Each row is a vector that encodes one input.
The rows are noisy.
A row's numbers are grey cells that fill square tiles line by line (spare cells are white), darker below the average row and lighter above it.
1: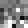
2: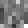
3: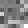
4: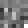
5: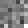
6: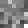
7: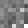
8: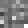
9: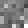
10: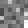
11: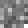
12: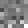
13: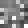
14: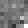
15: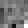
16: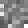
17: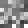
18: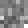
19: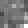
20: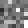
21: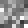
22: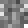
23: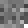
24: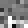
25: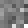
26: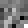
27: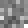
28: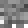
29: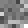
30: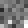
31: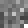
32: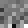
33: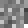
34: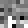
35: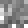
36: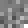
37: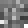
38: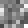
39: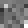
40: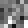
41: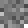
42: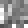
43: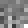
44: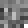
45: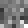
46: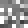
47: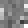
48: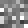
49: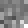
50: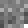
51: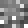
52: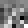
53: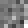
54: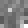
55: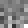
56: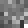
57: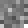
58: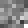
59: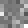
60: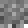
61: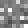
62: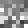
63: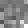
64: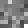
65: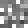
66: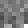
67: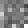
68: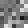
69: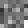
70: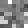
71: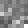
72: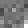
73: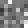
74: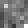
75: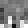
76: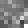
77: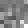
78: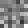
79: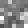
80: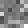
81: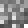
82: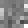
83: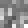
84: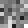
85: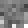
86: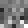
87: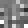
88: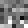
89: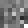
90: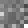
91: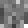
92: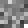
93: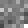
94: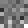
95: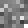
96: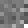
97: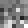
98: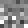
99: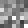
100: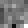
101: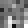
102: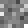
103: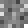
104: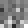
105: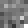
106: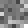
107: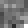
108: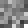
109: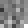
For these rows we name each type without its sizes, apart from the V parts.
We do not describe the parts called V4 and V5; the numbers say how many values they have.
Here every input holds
a label, together with either a true/false value and a value of V5, or a value of V4.
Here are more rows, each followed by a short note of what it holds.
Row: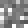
a label and a value of V4
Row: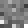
a label, a true/false value and a value of V5
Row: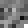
a label, a true/false value and a value of V5
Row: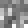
a label and a value of V4
